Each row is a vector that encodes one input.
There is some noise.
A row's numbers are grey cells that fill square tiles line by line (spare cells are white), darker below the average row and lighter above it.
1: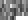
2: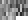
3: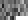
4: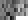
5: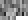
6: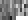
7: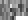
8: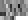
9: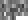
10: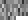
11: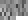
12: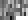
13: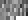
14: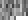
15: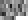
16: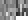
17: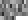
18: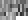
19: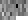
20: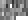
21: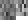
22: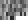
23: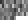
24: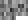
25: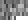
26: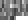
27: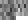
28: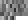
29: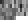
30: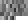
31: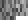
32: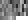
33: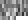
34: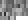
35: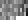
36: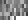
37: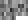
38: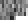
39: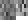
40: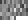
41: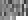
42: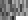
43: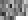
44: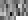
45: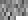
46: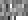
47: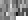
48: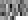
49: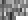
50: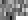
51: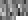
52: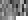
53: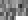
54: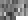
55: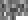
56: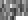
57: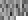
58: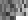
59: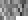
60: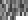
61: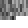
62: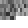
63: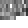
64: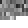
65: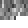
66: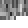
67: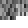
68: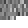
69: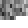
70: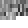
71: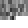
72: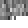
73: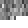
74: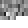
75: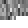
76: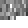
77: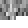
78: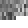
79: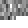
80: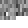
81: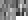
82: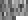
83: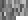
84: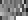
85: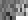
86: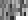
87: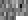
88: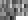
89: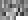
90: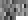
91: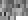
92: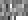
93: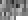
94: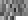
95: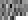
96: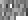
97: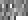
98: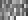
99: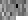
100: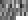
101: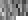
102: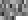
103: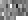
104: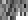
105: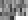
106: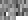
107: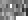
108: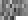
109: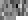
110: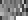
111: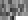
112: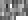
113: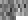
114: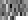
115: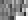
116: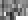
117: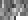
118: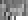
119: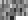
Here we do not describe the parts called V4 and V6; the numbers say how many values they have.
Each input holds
a point on a 5-point circle, a true/false value, a value of V4 and a value of V6.
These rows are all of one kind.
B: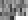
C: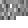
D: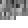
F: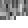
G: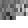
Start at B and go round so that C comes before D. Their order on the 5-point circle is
B, C, G, F, D.
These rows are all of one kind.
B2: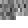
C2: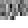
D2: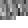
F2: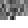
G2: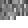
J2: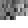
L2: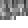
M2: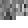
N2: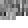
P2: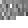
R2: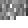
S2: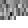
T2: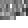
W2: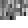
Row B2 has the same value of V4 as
J2, L2 and M2.
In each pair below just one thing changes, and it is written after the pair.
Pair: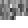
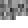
the value of V6
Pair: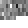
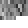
the value of V6
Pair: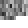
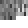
the value of V4
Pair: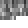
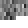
the true/false value
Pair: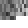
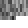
the value of V4
